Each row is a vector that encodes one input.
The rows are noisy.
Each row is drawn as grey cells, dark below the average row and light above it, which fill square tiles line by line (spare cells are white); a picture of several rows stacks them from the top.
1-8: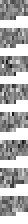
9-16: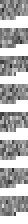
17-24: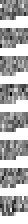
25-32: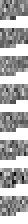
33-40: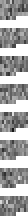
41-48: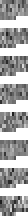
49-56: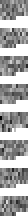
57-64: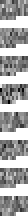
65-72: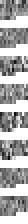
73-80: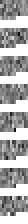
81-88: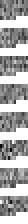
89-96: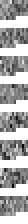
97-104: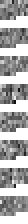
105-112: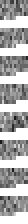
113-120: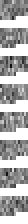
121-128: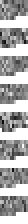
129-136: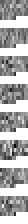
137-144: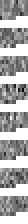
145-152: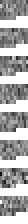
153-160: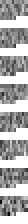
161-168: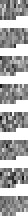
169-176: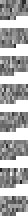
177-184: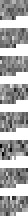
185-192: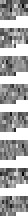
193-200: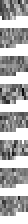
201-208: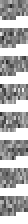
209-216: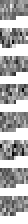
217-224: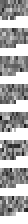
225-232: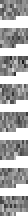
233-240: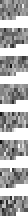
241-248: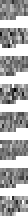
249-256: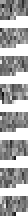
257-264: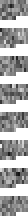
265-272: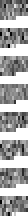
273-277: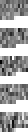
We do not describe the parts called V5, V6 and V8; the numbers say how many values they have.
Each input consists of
a true/false value and a value of V8, together with either one of 7 labels and a value of V6, or one of 11 labels and a value of V5.
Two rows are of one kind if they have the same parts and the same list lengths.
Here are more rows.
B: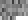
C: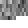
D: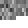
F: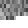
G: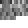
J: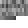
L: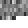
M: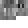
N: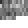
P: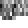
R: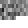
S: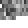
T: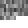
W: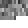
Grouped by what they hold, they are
B, C, F, J, M, R, T, W
D, G, L, N, P, S

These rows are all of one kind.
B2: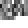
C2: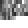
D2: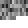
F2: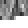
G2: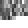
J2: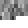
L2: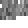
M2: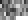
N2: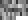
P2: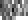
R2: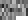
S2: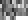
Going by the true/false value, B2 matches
C2, G2 and P2.
